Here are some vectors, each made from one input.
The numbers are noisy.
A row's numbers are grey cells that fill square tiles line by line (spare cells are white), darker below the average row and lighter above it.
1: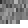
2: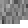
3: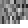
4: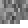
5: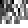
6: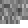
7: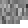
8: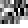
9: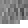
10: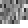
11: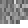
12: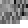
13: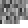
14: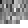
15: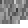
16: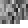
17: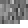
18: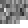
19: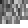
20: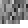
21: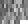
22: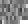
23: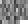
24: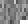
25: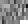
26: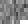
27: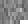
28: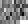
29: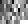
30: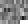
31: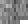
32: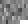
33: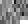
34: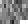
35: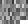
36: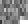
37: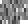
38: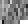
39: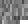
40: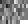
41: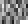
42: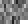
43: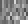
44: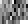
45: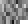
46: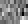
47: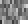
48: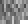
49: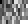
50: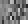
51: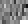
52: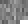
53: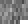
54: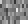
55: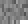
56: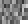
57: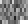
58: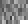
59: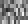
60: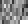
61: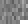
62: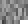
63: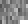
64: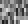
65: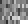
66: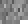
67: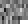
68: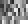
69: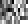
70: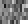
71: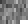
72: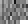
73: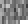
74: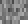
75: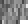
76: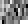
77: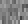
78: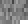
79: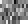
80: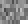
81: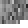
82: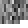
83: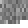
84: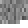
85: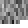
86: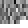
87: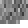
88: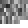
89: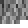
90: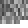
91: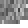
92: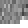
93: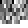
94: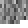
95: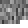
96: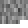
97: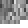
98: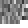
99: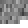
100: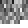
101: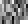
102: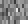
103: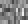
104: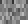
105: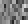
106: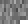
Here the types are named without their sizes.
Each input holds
a point on a line, together with either a label, or a node of a tree.
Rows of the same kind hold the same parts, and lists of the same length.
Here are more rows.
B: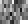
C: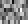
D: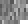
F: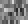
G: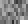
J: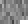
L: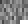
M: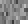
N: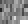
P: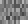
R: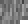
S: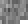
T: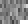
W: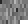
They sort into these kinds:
B, F, P, R, S, W
C, D, G, J, L, M, N, T

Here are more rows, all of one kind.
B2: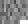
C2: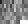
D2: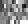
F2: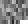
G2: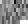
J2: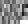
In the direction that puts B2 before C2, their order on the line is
J2, D2, G2, B2, F2, C2.
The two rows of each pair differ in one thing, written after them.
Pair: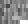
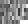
the place on the line
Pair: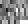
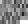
the node of the tree
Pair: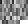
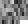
the node of the tree
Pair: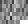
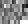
the node of the tree
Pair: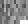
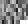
the place on the line
